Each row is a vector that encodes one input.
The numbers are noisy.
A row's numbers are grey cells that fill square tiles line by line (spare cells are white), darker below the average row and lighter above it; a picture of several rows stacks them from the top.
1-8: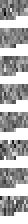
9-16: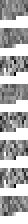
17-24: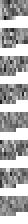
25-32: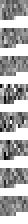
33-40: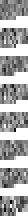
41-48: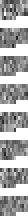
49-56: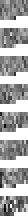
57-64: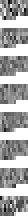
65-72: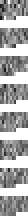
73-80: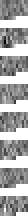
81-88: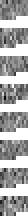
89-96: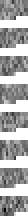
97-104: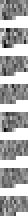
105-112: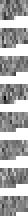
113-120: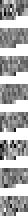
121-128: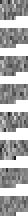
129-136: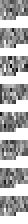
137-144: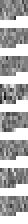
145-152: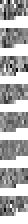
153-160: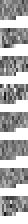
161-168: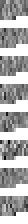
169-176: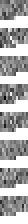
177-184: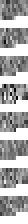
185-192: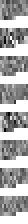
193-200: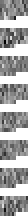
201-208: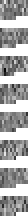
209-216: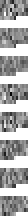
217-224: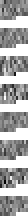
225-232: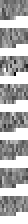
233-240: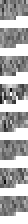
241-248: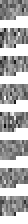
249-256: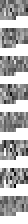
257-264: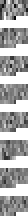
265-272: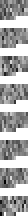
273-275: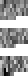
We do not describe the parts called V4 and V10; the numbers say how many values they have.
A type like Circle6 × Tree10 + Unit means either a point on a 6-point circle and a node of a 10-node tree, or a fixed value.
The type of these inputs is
(Bool × Bool × Bool × Bool + Unit) × (Label6 × V4 + Label9) × V10.
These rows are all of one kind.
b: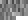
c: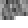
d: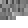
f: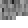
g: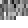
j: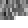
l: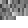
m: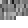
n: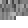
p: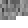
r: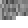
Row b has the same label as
c, g and j.
